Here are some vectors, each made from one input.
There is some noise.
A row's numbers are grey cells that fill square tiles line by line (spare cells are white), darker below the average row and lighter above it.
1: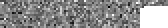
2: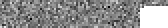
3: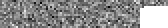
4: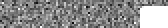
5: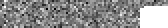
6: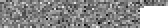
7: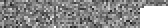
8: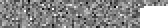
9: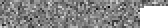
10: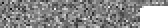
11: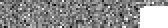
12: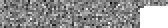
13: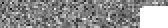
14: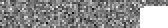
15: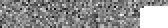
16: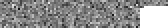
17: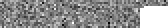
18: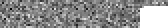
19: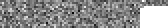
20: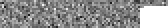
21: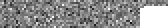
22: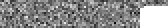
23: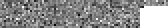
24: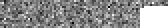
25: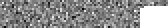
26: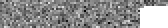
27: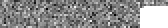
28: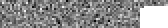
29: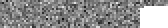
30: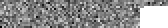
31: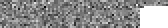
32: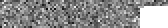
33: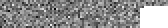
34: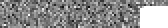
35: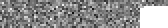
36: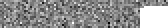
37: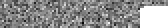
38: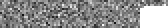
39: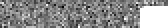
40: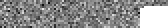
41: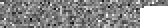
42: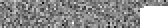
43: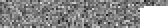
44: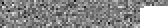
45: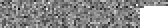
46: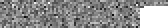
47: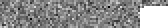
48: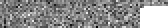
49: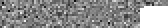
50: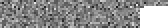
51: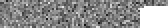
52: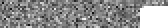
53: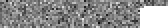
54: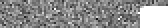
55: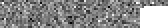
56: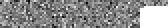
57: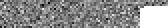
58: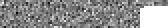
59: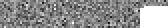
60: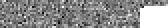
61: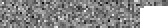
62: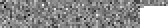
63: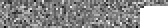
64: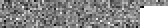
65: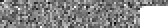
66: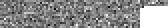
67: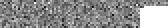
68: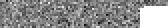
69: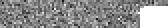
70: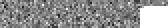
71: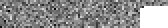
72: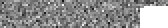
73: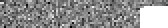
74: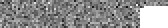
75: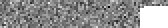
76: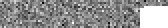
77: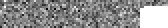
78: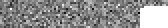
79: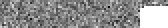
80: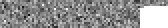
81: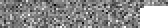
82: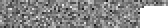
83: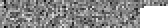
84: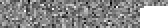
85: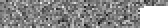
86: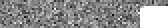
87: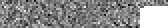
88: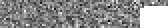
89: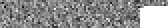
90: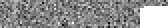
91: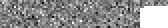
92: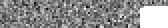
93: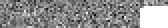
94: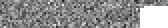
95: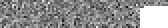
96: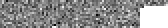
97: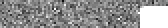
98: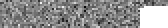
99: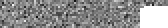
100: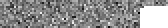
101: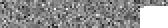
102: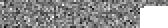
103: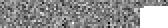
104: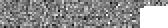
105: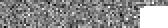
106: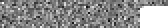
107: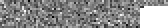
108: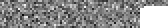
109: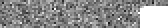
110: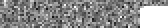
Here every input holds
one of 9 labels, together with either a fixed value, or three true/false values.
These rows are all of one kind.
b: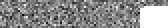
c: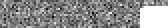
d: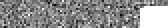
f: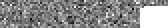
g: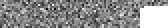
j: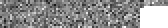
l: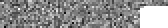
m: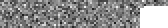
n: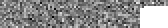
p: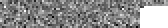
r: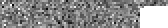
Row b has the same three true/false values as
f, m and r.
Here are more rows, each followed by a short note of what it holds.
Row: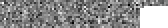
one of 9 labels and three true/false values
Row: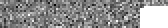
one of 9 labels and three true/false values
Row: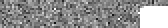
one of 9 labels
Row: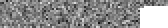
one of 9 labels
